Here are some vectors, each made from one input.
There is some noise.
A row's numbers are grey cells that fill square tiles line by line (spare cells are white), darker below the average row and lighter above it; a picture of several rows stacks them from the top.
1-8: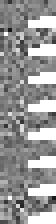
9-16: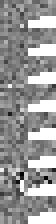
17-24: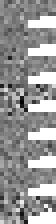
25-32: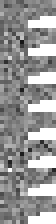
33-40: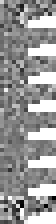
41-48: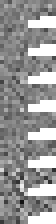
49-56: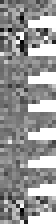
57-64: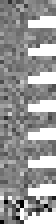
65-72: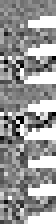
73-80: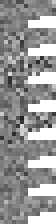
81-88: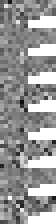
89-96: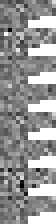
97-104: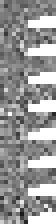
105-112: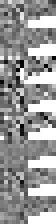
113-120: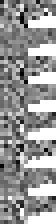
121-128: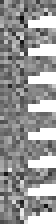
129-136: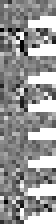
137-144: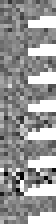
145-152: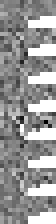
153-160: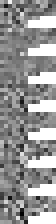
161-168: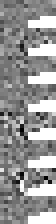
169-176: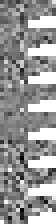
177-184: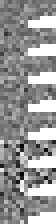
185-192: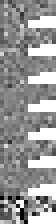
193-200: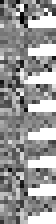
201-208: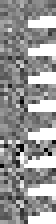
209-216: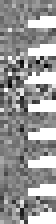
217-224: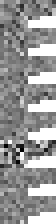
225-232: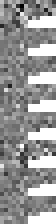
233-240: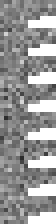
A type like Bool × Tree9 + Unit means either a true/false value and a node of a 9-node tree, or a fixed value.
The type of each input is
List2(Line6).
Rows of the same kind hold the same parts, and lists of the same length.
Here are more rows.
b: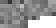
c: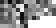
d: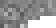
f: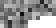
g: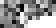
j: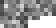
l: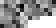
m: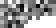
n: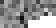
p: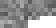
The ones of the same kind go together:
b, c, d, g, l
f, m
j, n, p

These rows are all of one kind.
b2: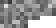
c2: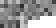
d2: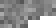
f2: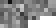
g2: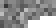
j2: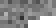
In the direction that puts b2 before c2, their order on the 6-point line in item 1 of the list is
b2, f2, g2, d2, j2, c2.
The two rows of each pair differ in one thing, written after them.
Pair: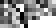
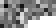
the place on the 6-point line in item 1 of the list
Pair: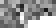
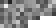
the place on the 6-point line in item 2 of the list
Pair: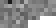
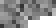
the place on the 6-point line in item 1 of the list
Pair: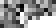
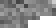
the place on the 6-point line in item 1 of the list
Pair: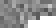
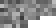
the place on the 6-point line in item 1 of the list
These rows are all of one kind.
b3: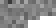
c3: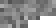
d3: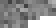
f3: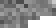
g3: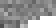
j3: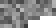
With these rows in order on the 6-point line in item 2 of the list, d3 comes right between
b3 and j3.
